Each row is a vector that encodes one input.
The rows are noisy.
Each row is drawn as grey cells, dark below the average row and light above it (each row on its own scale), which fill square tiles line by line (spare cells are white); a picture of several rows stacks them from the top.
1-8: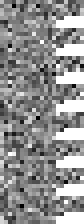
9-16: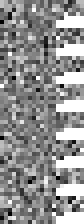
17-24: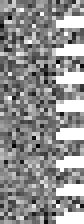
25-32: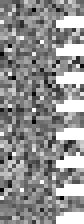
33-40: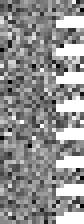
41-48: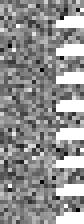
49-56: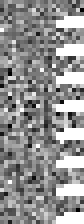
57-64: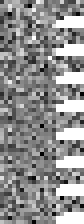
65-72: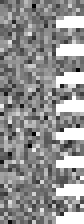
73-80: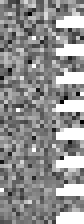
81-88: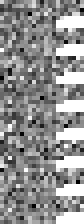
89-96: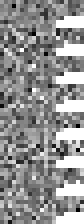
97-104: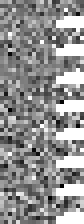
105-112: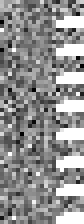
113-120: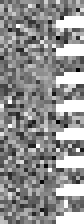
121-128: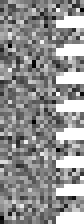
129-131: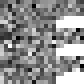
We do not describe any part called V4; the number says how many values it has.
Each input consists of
a value of V4, together with either one of 5 labels, or a point on a 6-point line.
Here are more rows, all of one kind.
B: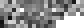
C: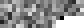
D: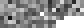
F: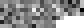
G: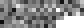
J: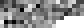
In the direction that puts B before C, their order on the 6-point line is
F, G, B, D, C, J.
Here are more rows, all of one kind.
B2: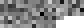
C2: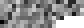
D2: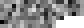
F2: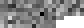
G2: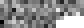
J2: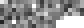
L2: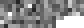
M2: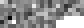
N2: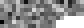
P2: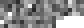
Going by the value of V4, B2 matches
C2, D2, F2 and N2.
